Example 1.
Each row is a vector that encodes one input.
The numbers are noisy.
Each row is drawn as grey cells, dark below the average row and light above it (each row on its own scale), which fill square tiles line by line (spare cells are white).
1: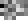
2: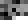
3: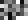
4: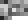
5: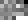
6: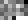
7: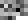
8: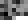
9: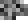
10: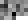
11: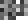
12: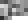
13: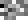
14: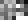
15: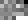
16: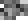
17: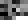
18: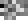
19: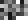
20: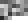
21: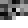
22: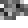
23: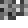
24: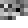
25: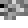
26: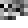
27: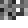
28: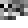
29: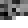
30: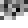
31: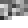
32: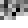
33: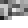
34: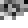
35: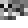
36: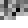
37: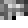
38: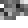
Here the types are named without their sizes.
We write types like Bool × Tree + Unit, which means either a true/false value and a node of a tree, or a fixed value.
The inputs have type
Label.
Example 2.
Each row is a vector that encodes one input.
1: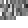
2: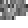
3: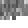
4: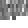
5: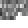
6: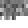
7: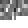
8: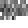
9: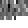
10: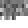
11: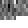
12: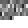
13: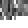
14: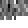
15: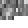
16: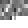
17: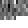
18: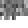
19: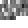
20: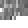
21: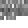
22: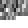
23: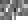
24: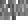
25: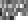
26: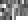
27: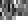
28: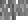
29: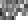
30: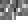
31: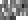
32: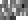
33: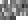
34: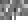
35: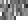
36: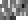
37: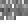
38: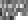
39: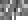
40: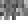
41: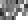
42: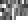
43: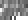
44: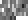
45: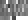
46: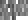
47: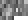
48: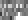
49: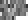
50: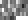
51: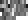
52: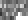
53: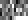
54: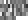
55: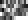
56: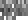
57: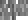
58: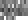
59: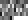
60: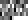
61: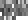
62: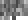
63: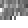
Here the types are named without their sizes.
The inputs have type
Label.
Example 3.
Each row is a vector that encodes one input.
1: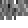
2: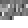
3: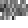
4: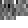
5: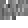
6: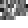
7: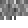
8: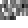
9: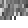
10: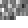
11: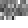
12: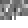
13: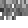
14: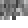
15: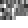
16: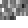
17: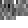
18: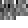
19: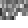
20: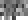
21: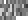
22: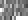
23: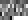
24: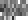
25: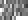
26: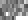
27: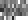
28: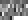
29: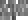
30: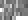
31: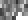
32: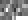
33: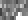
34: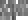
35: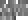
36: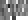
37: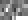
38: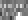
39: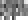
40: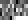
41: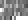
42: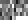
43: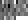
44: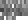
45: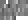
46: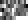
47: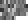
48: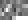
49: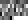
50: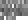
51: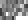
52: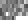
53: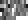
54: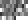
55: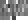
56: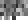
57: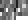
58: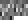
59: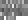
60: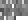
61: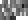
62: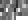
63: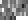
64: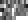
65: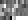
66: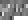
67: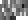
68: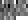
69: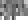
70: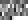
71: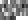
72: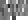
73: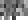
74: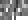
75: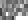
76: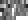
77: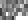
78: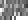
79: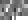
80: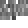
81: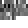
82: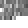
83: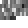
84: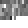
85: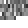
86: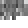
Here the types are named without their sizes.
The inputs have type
Label.
